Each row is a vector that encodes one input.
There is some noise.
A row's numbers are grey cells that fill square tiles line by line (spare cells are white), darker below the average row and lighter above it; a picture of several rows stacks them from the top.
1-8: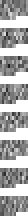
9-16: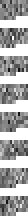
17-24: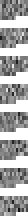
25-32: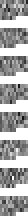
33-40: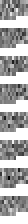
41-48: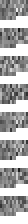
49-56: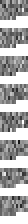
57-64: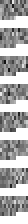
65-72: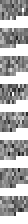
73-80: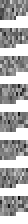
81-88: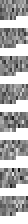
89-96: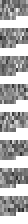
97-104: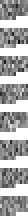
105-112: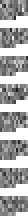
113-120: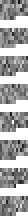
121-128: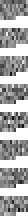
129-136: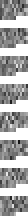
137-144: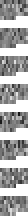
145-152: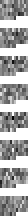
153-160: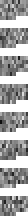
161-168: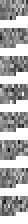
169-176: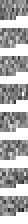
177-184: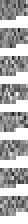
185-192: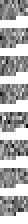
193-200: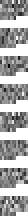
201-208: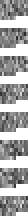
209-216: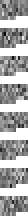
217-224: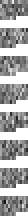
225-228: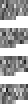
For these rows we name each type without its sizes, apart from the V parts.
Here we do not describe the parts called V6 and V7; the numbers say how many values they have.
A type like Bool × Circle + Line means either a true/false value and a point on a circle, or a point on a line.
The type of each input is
List(Line) + V6 × V7.
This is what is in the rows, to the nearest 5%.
About 35% of them hold a value of V6 and a value of V7. The rest are lists of points on a line.
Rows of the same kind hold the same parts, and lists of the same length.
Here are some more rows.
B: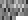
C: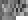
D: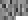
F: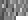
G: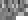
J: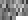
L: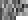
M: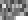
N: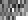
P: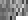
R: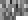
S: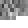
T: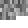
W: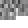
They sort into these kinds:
B, F, J, P
C, G, L, M
D, R
N
S, T, W

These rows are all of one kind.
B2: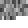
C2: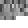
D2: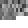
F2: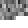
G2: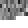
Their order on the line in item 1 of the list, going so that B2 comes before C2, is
D2, G2, F2, B2, C2.
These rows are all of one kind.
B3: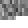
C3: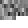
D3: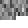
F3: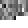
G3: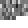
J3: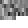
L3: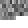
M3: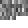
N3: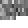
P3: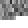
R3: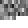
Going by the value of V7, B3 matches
C3, J3, N3 and R3.
